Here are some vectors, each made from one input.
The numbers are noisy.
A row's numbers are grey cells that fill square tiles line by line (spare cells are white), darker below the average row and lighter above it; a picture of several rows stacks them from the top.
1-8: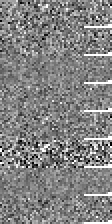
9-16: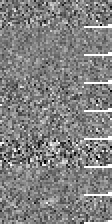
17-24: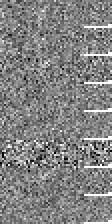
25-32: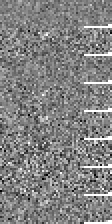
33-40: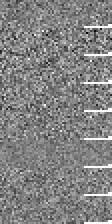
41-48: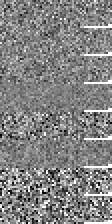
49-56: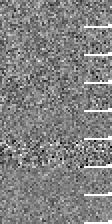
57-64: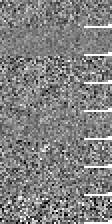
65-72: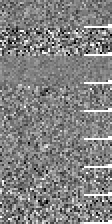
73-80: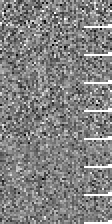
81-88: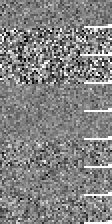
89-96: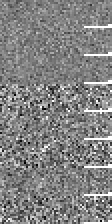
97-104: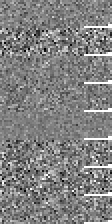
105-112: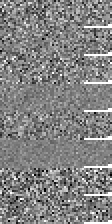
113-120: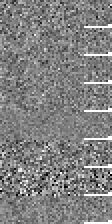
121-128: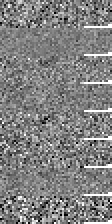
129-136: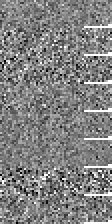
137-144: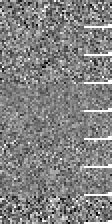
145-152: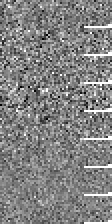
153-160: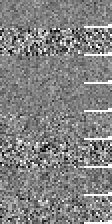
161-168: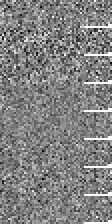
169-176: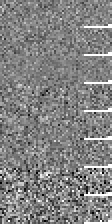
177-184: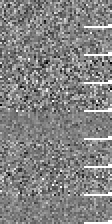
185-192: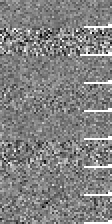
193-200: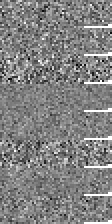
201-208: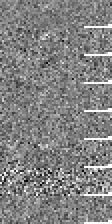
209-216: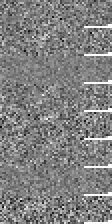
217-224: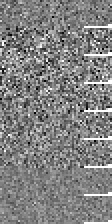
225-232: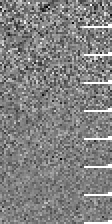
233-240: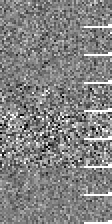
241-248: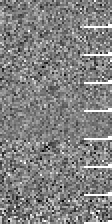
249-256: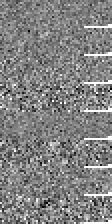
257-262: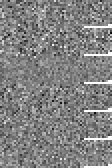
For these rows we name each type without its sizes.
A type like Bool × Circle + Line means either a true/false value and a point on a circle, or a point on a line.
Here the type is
Line × (Tree + Unit).
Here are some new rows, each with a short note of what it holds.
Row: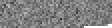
a point on a line
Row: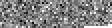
a point on a line and a node of a tree
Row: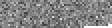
a point on a line and a node of a tree
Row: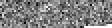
a point on a line and a node of a tree
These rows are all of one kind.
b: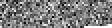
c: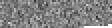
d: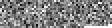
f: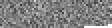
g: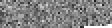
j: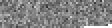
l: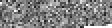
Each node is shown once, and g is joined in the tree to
b, c and j.
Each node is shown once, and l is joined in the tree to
j.
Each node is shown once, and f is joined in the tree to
b.
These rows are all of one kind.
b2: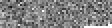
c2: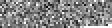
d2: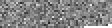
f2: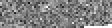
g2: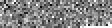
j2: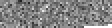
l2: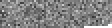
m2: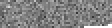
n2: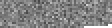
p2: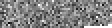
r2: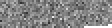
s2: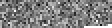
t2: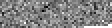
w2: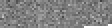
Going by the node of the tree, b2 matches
f2, j2, l2 and s2.
